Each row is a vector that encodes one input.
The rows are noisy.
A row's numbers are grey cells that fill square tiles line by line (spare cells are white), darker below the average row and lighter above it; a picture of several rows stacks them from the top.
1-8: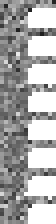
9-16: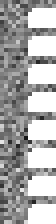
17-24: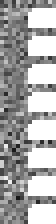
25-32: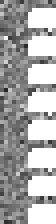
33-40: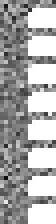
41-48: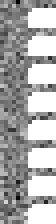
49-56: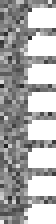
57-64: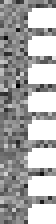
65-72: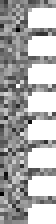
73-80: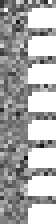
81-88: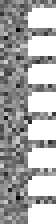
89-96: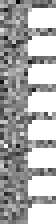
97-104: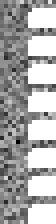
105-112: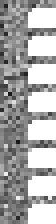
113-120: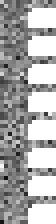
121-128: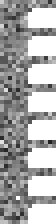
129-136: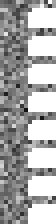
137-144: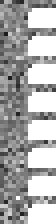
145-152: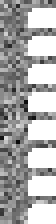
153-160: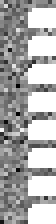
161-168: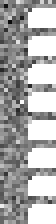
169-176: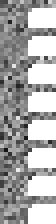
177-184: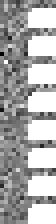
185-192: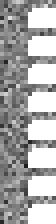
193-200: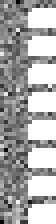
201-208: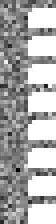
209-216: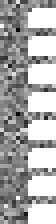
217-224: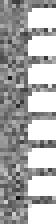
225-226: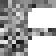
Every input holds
either a point on a 5-point circle and a true/false value, or a point on an 11-point circle.
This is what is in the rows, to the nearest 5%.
About 45% of them hold a point on a 5-point circle and a true/false value. The rest hold a point on an 11-point circle.
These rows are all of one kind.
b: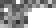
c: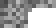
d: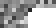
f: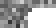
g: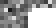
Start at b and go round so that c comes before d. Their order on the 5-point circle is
b, f, c, d, g.
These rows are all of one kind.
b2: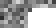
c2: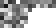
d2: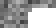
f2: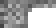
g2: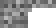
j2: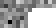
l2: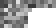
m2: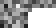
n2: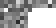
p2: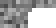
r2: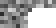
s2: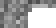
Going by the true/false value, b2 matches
j2 and n2.
